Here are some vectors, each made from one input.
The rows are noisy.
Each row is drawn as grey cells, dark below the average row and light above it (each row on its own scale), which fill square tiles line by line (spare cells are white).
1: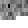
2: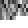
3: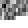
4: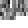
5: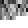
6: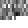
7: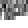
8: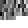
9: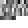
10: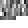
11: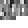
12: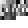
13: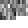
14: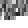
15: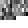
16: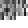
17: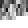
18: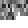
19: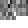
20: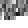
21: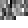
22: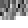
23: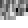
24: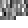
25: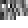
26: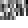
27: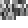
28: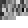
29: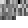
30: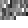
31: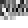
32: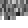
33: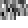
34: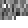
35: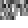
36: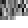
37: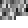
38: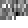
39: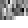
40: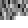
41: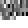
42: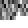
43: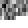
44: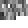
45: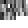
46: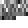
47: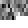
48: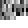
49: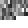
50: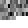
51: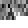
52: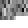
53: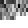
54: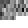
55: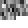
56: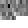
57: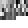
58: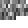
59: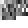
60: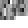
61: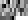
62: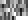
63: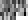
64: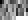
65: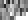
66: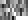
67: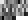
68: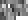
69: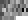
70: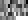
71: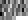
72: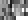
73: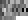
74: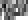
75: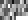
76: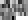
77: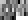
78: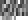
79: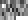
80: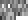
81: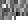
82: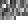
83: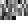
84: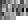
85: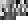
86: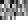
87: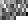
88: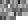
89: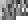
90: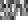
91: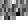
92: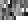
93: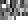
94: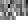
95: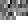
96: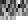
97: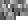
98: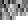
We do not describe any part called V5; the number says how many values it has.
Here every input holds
a list of up to two items, each a true/false value and a value of V5.
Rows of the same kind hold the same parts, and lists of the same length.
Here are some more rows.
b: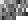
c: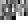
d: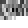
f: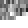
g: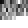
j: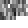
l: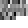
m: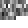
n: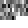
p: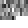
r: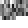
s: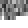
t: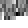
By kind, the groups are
b, c, n, p, r
d, f, g, j, l, m
s, t

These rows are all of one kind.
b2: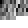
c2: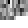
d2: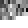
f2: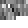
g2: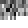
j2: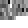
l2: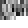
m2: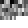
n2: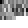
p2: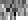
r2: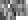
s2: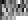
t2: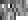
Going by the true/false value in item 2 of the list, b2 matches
c2, d2, j2 and m2.
